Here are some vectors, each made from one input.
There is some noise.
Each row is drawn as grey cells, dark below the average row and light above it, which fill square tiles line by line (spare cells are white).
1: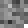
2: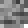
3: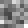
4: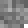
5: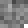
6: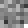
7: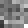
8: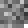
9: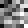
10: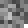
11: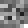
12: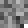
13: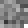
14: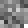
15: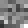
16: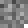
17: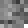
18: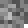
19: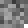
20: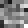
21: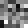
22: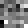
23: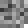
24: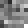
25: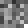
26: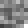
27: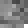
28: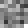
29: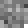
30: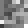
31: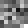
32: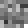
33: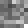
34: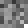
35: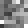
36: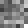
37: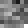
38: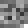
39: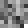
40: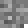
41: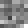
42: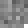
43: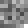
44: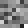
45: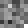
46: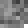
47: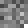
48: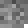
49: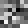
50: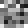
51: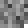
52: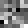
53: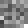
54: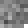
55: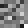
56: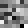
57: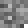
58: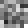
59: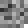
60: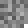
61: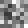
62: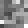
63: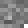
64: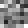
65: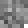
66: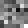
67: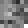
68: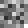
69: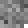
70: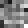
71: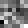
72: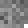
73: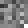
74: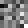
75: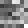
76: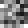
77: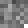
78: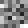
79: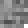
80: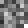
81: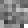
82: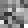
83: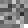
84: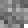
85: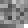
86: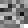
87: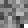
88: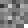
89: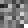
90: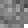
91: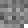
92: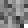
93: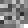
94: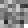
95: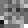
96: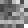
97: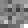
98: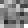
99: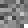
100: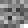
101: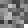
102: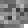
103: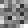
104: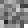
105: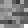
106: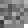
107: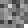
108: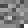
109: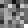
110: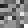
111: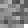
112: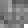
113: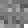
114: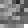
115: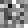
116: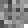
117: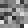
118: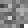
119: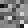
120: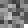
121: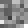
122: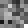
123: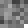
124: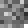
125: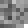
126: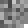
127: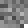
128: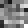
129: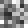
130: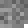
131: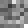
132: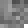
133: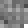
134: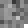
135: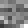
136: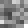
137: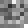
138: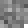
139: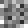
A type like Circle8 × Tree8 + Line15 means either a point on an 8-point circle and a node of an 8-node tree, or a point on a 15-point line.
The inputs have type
List2(Line7) + Tree12.
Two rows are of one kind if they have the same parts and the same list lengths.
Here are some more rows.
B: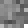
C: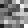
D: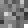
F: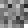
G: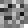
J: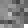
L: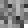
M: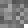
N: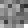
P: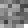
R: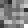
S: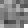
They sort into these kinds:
B, J, S
C, G, R
D, F, L
M, N, P

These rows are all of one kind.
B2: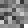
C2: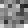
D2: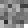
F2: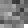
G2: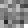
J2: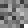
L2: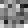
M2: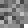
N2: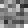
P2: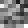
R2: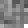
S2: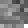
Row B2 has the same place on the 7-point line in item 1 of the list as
C2, D2, L2 and M2.
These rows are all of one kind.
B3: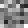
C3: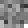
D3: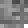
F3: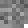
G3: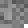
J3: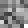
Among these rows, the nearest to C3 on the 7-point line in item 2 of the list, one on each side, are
F3 and G3.
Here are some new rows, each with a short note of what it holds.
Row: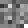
a list of one item
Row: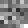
a node of a 12-node tree
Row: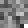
the empty list
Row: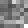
a node of a 12-node tree
